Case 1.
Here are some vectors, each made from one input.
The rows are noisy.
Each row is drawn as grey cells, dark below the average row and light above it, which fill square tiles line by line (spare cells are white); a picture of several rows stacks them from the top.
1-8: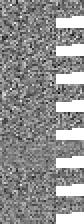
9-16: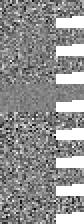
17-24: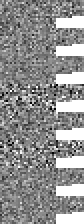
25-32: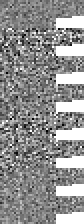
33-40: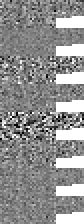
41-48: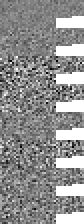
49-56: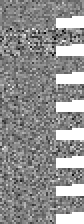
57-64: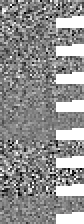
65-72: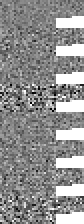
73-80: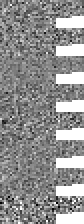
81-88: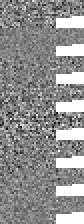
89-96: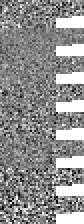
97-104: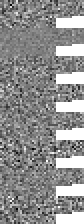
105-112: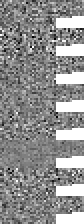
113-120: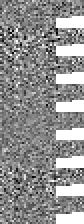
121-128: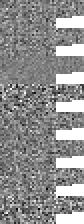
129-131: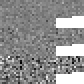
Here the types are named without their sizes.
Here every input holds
either a point on a line, or a node of a tree.
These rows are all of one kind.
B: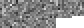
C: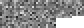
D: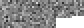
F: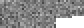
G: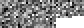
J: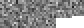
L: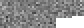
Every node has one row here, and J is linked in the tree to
B and G.
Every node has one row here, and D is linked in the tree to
L.
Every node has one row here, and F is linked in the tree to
C.
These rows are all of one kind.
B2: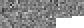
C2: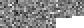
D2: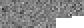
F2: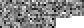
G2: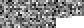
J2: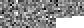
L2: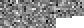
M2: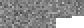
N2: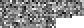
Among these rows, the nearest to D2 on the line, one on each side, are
B2 and G2.
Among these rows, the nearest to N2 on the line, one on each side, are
C2 and G2.
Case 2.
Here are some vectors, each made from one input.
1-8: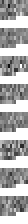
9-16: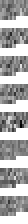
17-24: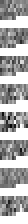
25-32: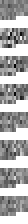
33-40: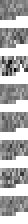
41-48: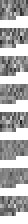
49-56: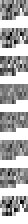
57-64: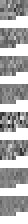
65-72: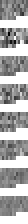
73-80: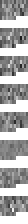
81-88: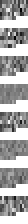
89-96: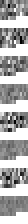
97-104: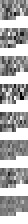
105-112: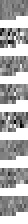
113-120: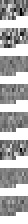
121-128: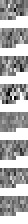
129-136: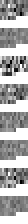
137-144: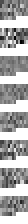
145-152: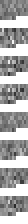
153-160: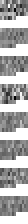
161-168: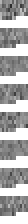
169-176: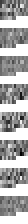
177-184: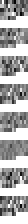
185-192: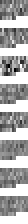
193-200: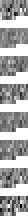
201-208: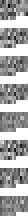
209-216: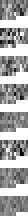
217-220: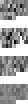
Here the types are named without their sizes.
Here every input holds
a list of points on a line.
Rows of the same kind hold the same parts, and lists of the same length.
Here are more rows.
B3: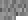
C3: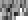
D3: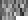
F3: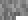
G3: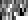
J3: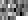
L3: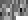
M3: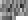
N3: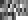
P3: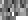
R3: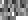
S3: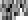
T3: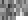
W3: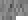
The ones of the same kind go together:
B3, C3, D3, L3, M3, S3, T3, W3
F3, G3, J3, N3
P3, R3

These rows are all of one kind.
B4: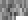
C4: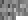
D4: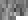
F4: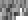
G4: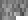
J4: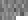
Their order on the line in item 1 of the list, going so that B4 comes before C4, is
B4, F4, J4, G4, C4, D4.
